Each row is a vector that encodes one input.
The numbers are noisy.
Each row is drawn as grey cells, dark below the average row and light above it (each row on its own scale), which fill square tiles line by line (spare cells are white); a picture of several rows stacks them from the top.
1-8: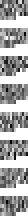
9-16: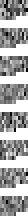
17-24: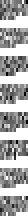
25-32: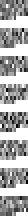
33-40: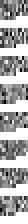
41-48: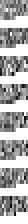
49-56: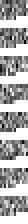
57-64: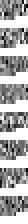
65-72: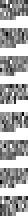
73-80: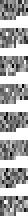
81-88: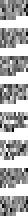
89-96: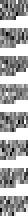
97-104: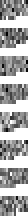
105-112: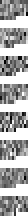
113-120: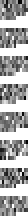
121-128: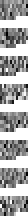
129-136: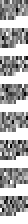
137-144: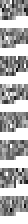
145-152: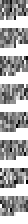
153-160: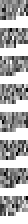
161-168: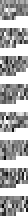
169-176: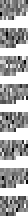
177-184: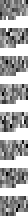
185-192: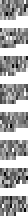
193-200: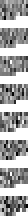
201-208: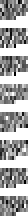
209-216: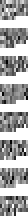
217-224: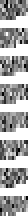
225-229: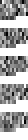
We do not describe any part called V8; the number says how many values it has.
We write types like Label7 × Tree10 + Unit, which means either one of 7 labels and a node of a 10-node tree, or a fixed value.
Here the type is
(Bool × Tree9 × Tree9 × V8 + Unit) × Label5.
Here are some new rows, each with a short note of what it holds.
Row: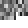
one of 5 labels
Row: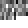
one of 5 labels
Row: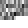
one of 5 labels, a node of each of two 9-node trees, a true/false value and a value of V8
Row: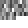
one of 5 labels
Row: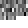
one of 5 labels
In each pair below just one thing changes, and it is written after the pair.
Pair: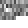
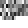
the value of V8
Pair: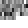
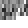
the node of one of the two trees
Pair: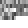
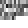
the node of one of the two trees
